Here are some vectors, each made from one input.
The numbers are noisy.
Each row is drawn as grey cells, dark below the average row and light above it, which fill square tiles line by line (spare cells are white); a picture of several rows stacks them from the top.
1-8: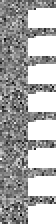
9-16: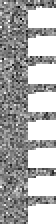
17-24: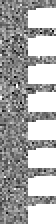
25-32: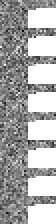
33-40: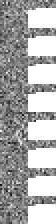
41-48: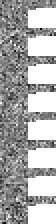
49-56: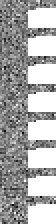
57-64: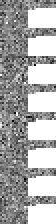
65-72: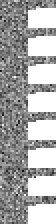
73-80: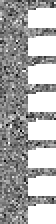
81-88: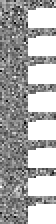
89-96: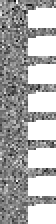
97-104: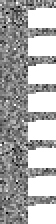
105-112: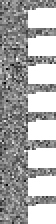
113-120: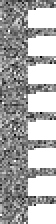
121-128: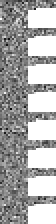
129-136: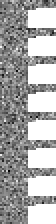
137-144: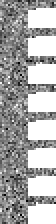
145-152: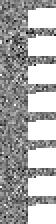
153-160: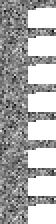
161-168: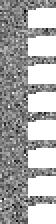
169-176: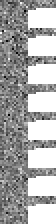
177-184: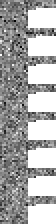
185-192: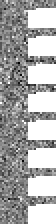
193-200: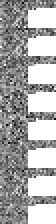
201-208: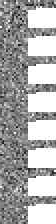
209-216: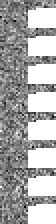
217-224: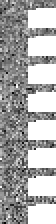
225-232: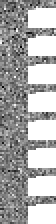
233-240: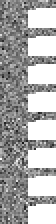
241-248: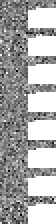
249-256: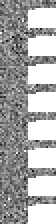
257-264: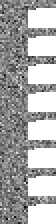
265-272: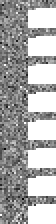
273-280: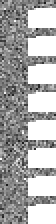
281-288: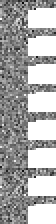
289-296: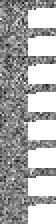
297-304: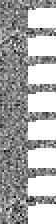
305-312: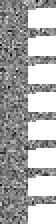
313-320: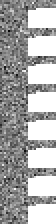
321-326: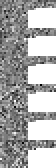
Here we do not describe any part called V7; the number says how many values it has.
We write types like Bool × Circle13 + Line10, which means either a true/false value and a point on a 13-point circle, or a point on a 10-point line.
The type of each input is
(Circle6 + Circle10) × Circle10 + Line10 + V7.
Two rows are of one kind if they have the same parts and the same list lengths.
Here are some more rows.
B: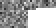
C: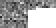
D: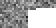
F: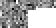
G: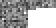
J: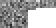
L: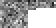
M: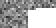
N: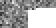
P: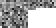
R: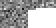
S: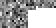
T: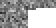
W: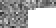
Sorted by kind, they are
B, D, M, N, T, W
C, G, J, R
F, P, S
L

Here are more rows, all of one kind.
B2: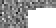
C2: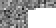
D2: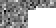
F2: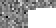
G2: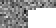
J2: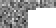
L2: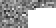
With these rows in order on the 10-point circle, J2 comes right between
D2 and G2.
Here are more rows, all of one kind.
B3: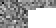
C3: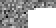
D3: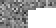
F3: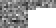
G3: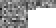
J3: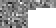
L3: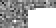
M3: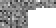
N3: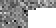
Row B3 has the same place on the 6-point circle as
D3 and L3.
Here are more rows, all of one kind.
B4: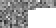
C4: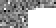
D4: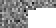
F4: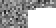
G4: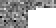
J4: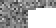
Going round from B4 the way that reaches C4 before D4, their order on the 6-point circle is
B4, G4, C4, F4, J4, D4.
